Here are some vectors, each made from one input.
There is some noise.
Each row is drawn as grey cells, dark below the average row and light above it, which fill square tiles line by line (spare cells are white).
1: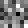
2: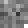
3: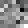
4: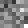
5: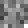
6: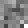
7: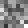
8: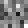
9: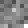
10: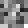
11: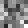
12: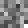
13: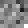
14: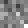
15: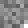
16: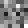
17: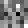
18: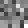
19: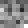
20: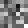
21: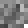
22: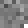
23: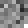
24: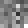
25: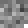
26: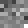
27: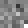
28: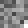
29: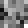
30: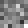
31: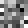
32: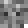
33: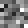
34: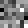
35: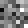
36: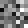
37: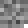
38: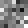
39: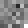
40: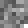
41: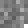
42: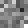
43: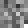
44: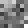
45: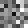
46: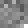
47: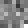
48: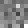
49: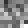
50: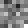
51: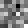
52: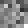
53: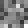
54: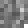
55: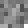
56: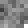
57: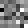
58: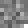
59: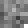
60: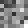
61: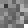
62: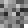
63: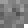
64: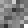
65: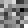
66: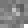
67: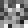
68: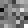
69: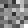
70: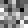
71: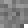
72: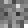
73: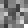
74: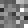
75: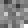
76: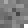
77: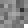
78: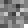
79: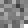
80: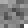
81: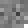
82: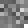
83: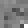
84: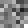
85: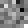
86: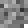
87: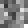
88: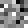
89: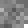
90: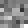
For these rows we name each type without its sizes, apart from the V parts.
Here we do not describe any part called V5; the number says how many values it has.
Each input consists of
a list of items, each a true/false value and a value of V5.
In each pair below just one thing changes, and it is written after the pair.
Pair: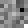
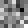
the value of V5 in item 2 of the list
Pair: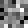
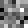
the value of V5 in item 2 of the list
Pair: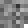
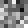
the true/false value in item 1 of the list
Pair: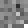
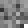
the value of V5 in item 2 of the list
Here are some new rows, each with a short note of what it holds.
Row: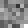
the empty list
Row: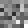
the empty list
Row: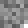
the empty list
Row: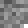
a list of two items
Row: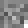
the empty list
